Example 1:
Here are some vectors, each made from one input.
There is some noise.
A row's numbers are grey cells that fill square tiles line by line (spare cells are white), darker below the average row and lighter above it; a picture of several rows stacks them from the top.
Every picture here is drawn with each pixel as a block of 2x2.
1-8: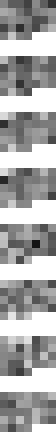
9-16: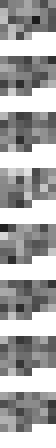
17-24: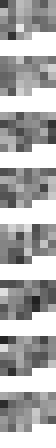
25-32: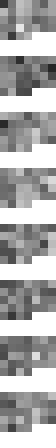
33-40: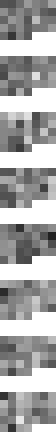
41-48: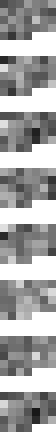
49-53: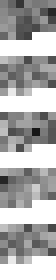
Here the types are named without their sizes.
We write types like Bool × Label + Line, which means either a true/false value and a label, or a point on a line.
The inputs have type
Bool × Bool × Bool × Bool + Unit.
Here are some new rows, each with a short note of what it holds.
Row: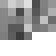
a fixed value
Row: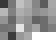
four true/false values
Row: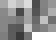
a fixed value
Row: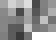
a fixed value
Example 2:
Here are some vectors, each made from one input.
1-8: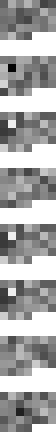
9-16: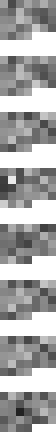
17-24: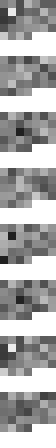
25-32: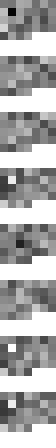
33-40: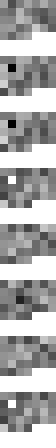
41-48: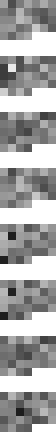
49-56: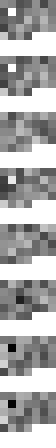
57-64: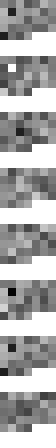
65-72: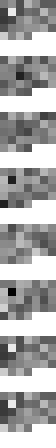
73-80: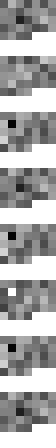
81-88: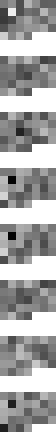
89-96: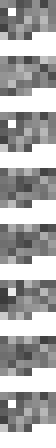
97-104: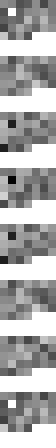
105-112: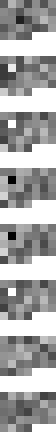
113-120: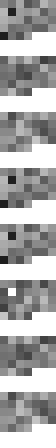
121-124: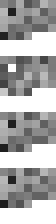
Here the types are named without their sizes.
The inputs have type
Bool × Bool × Bool.
